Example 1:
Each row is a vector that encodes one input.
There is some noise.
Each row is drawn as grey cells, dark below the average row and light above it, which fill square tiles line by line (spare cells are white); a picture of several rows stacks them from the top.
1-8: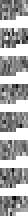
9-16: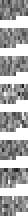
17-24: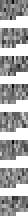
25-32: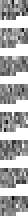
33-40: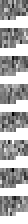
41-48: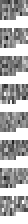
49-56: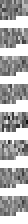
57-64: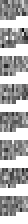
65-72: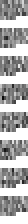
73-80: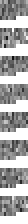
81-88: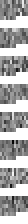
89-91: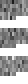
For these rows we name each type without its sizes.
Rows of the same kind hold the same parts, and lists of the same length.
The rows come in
2 kinds.
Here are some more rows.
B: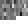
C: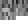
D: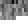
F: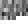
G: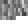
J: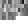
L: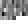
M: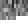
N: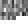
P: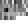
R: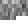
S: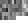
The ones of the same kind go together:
B, G, P, S
C, D, F, J, L, M, N, R

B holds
a point on each of two lines.
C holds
a label and a point on a line.
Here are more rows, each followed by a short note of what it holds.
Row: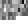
a label and a point on a line
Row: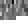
a label and a point on a line
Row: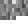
a label and a point on a line
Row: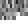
a label and a point on a line
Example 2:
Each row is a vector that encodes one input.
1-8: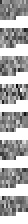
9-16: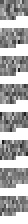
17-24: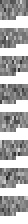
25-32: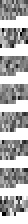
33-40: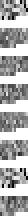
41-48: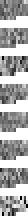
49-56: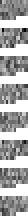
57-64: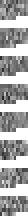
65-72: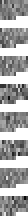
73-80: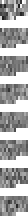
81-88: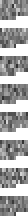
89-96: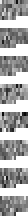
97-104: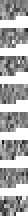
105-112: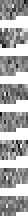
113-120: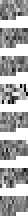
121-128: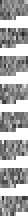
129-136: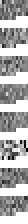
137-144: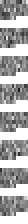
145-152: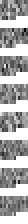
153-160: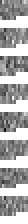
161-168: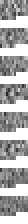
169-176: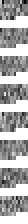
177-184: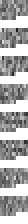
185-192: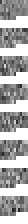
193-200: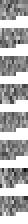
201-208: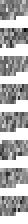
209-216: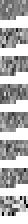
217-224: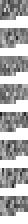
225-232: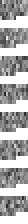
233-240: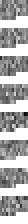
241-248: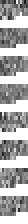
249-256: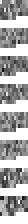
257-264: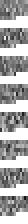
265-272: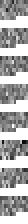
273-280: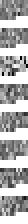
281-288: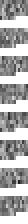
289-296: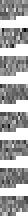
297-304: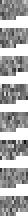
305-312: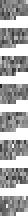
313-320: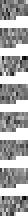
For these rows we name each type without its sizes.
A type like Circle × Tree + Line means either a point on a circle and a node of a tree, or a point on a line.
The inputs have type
List(Line).
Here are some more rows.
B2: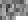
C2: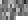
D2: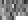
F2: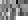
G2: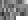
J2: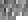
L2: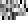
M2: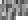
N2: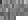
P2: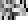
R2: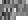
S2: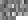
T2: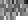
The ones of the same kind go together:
B2, D2, J2, R2, S2, T2
C2, F2, M2
G2, N2
L2, P2

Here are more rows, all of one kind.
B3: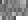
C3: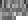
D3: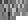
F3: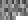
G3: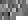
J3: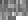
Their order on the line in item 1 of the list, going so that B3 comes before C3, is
G3, D3, B3, J3, C3, F3.
